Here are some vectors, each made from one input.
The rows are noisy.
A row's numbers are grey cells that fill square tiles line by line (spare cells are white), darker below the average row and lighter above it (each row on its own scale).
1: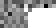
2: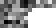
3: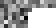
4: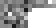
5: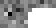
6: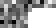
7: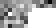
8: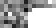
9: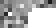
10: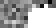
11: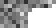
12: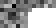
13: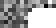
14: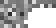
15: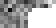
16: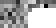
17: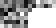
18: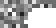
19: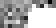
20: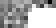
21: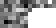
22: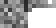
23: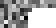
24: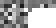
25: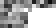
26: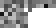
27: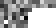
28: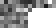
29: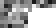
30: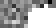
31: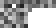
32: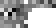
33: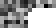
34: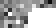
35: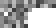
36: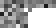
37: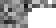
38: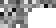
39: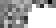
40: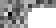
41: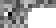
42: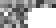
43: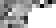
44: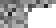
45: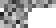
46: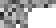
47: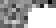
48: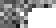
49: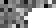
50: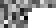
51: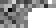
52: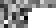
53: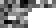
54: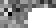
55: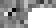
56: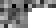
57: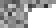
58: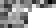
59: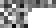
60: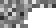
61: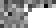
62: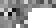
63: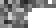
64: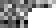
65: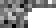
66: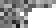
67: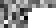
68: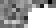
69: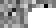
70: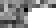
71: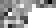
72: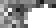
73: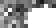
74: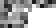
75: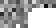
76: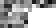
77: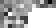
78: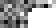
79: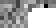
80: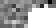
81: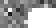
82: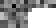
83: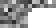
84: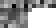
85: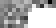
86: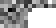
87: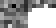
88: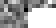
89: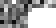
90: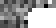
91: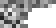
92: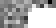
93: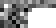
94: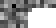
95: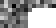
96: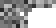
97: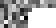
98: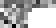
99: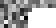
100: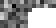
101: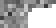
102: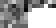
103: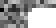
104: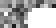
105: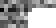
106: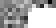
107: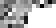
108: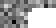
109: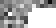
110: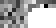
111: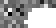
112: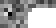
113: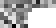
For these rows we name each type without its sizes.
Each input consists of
a list of points on a line.
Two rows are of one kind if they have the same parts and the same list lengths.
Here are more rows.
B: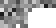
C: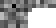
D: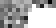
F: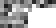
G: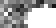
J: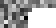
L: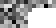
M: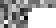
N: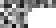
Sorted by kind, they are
B, G, N
C, L
D, F
J, M

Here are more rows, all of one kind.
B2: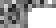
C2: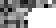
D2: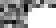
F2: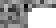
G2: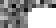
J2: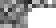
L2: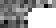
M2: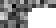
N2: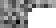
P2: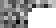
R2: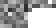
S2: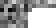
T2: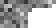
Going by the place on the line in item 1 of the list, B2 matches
D2, F2 and S2.
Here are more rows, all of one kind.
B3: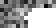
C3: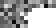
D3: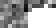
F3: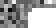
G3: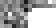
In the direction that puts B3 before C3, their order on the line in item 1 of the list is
B3, G3, C3, F3, D3.
